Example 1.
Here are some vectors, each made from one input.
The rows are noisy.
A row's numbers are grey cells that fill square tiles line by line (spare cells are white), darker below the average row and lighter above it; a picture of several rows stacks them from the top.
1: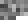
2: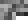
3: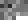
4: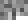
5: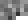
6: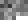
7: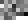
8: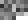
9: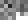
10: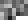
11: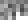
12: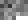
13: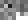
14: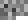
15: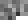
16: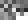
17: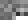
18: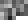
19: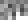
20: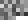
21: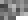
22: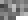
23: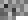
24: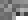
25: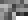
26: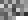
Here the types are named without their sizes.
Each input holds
a point on each of two lines.
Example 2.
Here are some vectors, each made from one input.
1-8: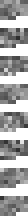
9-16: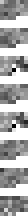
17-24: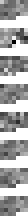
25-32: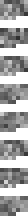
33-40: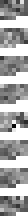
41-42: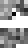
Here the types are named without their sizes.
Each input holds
either a fixed value, or a node of a tree.
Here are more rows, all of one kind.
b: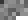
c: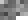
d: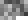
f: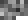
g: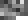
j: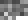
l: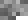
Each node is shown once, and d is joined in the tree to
j.
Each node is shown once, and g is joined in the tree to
f.
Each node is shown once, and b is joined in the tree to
f, j and l.
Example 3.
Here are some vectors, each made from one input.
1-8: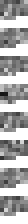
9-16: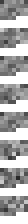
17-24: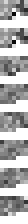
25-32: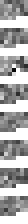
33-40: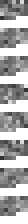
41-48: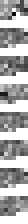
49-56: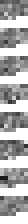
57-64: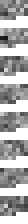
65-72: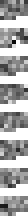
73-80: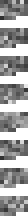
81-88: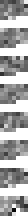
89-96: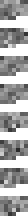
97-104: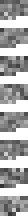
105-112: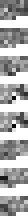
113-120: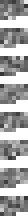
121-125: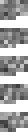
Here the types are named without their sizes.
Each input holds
either a fixed value, or a node of a tree.
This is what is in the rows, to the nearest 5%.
About 5% of them hold a fixed value. The rest hold a node of a tree.
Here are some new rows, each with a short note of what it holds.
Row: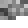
a node of a tree
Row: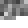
a node of a tree
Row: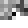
a fixed value
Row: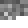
a node of a tree
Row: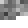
a node of a tree
